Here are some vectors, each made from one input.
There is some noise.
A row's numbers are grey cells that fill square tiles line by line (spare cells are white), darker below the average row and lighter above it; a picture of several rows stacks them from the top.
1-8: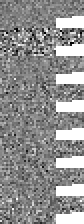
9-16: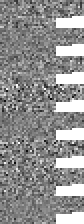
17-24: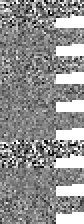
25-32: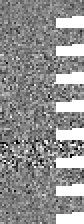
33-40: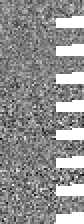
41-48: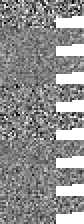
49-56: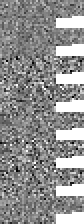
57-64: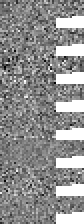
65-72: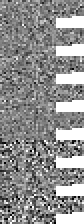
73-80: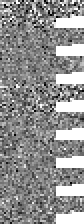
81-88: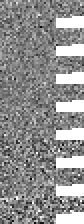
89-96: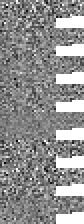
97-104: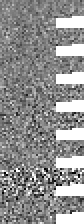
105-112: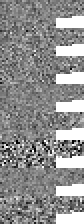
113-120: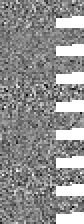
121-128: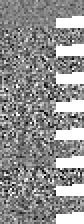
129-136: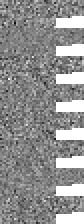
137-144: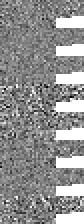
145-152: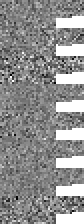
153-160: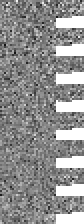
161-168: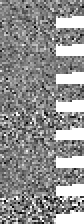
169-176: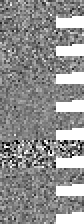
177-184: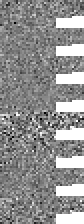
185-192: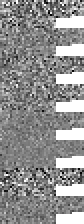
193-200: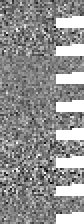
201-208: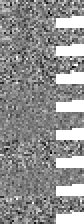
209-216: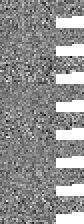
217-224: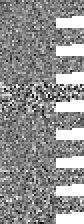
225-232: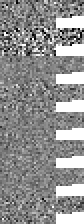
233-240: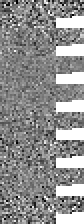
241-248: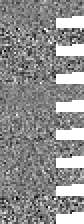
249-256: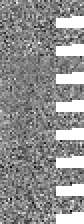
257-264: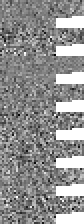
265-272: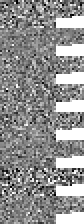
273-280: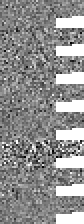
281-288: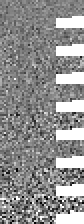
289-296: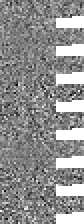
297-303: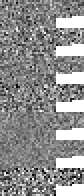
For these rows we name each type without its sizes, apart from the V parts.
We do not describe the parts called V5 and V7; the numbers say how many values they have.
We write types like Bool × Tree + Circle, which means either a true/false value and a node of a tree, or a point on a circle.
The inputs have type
Bool × Bool × Bool × Bool × (Unit + V7 × V7) + Label × (Tree + V5).
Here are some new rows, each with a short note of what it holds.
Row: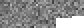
four true/false values
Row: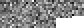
four true/false values
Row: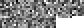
a label and a value of V5
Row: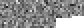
four true/false values
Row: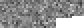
four true/false values and two values of V7
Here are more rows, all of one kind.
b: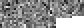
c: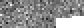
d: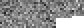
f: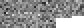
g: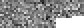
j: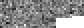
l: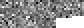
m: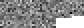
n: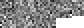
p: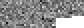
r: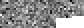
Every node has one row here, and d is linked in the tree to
c and f.
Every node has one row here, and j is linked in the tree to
b and r.
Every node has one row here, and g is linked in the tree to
b and m.
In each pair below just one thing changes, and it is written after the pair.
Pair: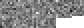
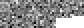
the label
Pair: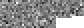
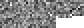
the label
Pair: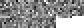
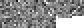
the value of V5
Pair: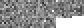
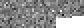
the label
